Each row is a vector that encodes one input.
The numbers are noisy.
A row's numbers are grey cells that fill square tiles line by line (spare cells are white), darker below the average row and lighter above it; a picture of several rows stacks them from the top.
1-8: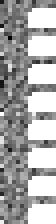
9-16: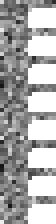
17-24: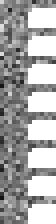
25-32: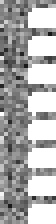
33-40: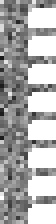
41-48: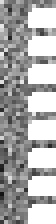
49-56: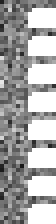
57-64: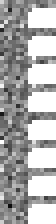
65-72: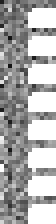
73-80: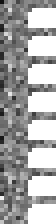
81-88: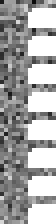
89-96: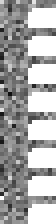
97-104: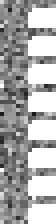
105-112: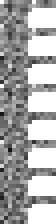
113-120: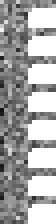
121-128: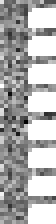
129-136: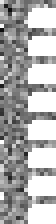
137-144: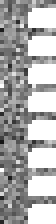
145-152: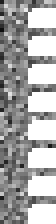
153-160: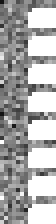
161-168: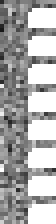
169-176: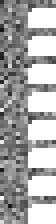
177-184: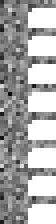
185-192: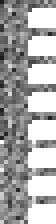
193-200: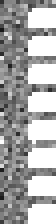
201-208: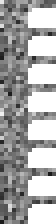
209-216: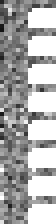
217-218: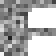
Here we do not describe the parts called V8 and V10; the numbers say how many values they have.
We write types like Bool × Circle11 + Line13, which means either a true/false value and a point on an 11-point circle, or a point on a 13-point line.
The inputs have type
Line5 × V8 × V10 + Tree11.
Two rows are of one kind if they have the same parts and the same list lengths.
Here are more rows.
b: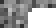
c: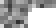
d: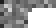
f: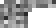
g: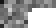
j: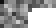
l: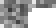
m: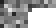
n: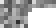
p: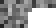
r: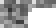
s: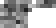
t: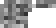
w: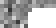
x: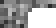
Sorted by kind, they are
b, d, g, j, m, p, x
c, f, l, n, r, s, t, w

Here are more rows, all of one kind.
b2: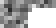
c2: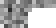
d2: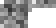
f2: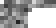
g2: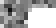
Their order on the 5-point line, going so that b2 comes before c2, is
f2, b2, c2, d2, g2.
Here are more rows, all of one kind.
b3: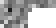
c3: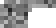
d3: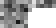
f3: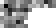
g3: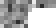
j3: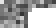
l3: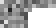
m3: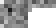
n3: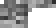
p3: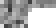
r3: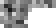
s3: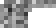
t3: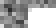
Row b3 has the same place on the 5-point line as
d3, f3 and g3.
